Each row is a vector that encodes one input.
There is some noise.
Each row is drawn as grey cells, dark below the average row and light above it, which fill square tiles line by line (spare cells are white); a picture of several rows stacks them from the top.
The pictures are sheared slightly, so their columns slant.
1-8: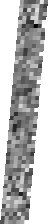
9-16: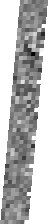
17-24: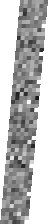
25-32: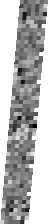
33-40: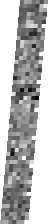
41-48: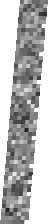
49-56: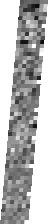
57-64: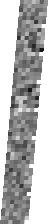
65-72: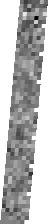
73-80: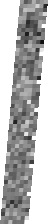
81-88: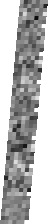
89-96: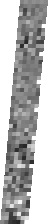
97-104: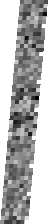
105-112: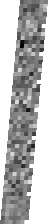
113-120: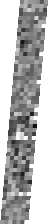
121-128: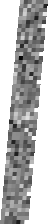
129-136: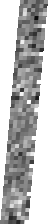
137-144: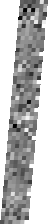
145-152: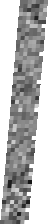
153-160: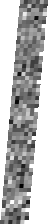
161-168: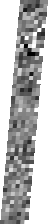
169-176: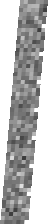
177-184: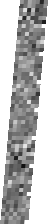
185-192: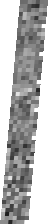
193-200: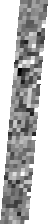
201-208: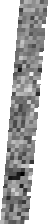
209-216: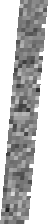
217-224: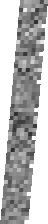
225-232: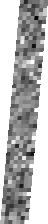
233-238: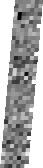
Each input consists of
a true/false value, together with either a point on an 8-point circle and a point on a 4-point line, or a point on a 6-point line.
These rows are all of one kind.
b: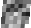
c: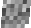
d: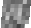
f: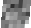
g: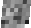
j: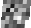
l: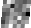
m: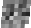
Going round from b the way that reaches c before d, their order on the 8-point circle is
b, m, c, j, f, l, g, d.
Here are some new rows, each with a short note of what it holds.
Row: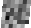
a point on a 6-point line and a true/false value
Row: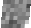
a point on an 8-point circle, a point on a 4-point line and a true/false value
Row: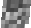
a point on an 8-point circle, a point on a 4-point line and a true/false value
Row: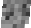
a point on an 8-point circle, a point on a 4-point line and a true/false value
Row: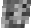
a point on an 8-point circle, a point on a 4-point line and a true/false value
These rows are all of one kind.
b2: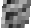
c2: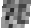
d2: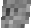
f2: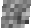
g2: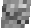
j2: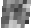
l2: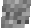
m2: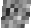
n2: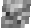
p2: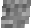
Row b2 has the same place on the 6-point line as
j2 and m2.
